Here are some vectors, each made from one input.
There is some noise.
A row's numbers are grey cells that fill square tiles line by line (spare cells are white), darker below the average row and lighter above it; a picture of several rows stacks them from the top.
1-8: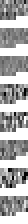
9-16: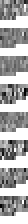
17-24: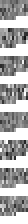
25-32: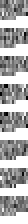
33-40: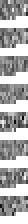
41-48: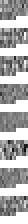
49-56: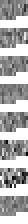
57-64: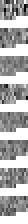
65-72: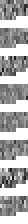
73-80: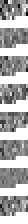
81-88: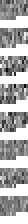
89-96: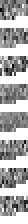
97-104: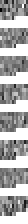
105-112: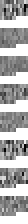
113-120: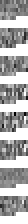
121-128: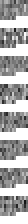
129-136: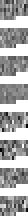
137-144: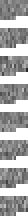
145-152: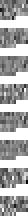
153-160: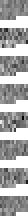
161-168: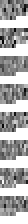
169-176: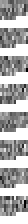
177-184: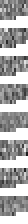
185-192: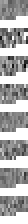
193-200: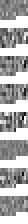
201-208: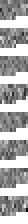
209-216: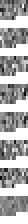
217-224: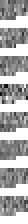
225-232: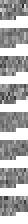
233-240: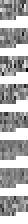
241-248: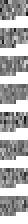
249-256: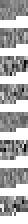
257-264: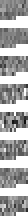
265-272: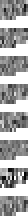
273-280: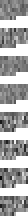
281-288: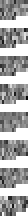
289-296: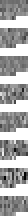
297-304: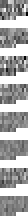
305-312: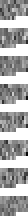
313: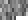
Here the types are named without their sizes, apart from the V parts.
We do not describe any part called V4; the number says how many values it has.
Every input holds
a point on a circle, a true/false value and a value of V4.
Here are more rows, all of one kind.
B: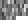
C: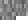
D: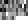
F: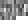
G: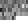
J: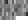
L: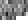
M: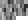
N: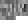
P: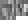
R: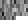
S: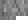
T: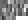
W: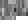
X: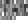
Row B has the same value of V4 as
C, D, R and S.
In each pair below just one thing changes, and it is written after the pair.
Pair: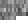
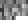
the true/false value
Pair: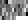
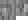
the true/false value
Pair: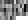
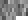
the value of V4
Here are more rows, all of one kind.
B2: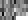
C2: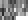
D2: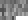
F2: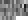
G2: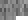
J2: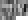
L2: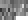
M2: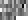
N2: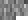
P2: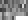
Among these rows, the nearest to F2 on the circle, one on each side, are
N2 and P2.
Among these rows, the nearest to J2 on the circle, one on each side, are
M2 and N2.
